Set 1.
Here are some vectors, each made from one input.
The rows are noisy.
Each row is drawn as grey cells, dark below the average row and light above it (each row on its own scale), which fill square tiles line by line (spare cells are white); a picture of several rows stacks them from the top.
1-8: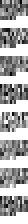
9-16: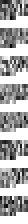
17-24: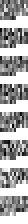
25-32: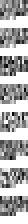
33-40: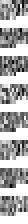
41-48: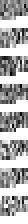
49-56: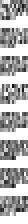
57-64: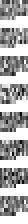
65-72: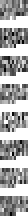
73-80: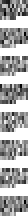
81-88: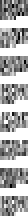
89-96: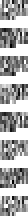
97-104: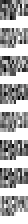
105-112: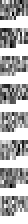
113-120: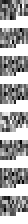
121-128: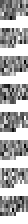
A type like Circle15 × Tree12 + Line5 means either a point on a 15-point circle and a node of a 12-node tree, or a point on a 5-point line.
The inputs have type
Bool × Bool × Bool × Bool.
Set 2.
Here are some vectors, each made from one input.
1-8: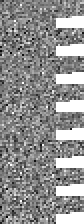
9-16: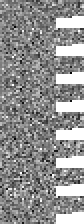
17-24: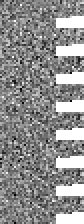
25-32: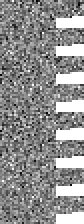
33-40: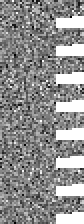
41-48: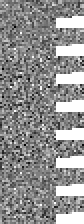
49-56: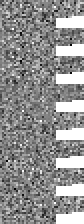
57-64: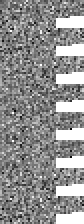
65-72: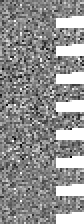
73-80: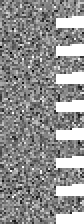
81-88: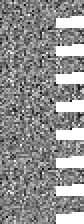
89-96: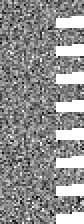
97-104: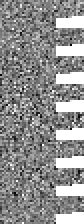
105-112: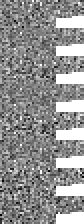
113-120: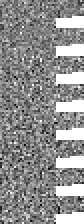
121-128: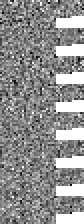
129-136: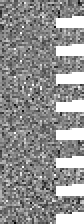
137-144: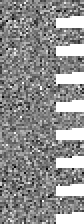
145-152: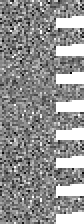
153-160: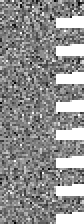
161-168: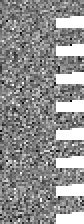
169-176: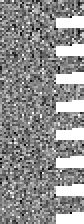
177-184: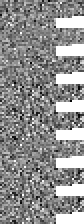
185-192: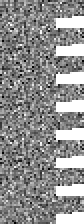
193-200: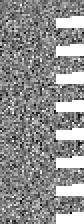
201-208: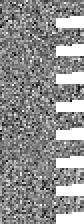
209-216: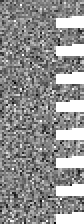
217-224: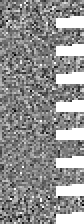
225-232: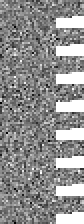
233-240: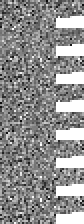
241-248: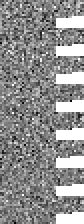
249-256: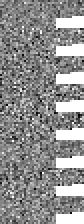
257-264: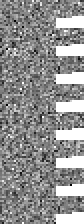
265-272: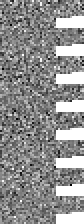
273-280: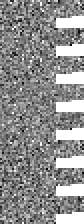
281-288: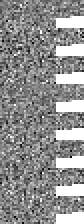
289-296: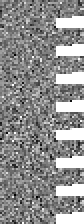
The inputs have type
Tree11.
